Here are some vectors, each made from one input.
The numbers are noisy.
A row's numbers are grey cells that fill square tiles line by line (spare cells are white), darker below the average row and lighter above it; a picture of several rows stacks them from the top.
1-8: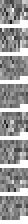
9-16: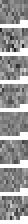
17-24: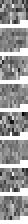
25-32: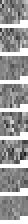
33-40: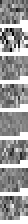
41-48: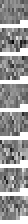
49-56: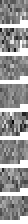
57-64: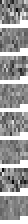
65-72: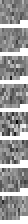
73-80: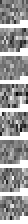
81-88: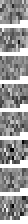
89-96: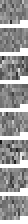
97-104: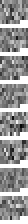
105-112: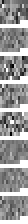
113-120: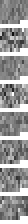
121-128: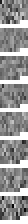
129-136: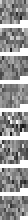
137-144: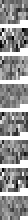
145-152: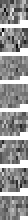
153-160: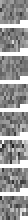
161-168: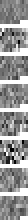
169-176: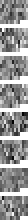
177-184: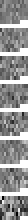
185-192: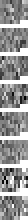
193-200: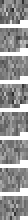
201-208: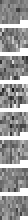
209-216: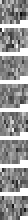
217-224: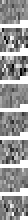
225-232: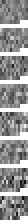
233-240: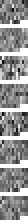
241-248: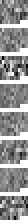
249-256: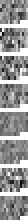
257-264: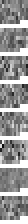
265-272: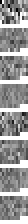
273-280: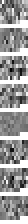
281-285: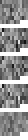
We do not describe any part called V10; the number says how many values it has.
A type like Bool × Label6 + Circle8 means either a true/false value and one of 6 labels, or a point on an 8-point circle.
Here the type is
(Circle14 + Label8) × V10.
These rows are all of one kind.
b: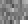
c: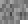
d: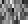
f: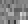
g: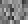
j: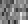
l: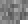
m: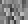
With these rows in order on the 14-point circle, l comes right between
b and c.
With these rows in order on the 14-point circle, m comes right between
g and j.
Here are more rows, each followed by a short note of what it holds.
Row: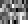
a point on a 14-point circle and a value of V10
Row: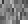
one of 8 labels and a value of V10
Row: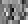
a point on a 14-point circle and a value of V10
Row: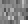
a point on a 14-point circle and a value of V10
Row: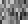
a point on a 14-point circle and a value of V10
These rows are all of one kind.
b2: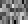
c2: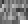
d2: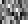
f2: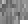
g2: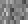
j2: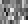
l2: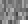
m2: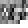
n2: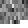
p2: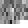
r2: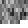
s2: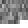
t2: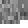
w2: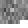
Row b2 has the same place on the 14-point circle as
d2, n2 and r2.
